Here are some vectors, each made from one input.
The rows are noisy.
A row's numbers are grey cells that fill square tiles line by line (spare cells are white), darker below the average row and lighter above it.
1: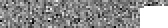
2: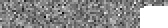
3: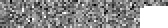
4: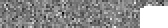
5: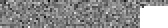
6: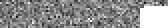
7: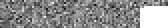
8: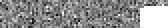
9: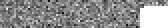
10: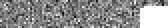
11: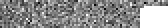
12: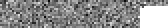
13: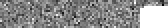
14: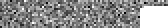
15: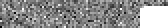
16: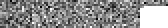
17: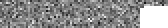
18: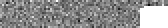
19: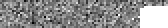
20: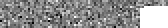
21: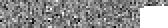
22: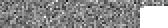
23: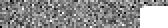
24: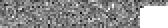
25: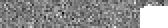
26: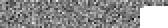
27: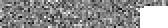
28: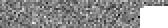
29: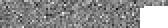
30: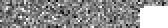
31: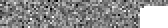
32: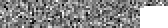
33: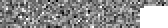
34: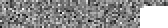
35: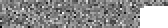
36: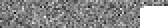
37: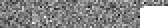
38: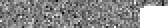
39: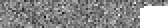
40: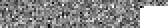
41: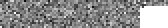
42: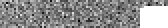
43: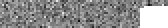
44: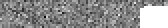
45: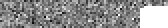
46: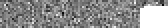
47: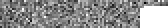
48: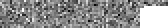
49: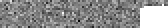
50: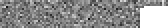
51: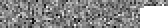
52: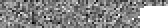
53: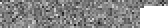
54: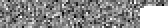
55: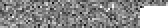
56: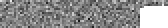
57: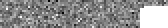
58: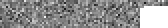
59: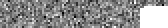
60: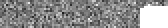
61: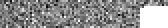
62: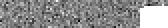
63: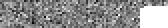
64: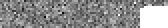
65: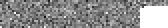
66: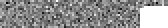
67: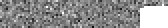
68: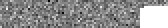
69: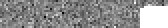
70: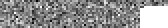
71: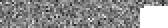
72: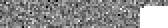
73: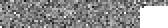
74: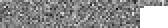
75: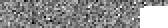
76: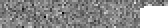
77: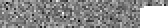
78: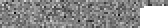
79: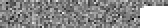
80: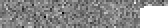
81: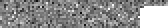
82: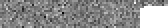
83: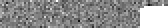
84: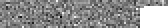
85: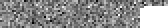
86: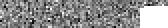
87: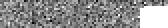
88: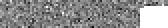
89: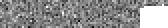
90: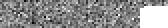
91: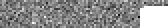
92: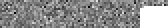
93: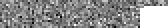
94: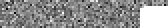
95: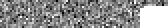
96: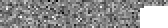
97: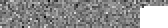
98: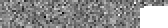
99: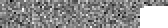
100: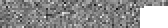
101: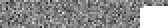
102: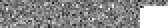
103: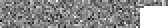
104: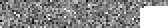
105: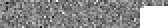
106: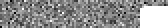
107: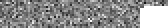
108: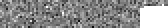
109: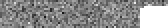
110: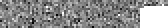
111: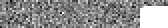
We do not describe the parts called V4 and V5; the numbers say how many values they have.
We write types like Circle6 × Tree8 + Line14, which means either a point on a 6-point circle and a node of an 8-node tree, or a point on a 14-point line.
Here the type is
(Bool × V4 + V5) × Line6.
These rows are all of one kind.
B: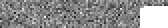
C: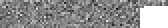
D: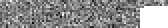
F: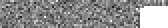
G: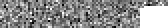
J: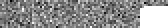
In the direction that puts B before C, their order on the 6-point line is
J, B, C, F, D, G.
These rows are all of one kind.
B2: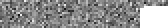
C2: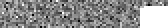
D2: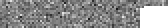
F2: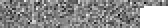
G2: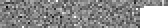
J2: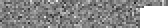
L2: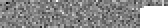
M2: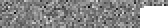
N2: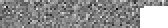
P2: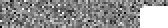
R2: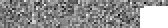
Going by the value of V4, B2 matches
C2, G2, L2 and P2.
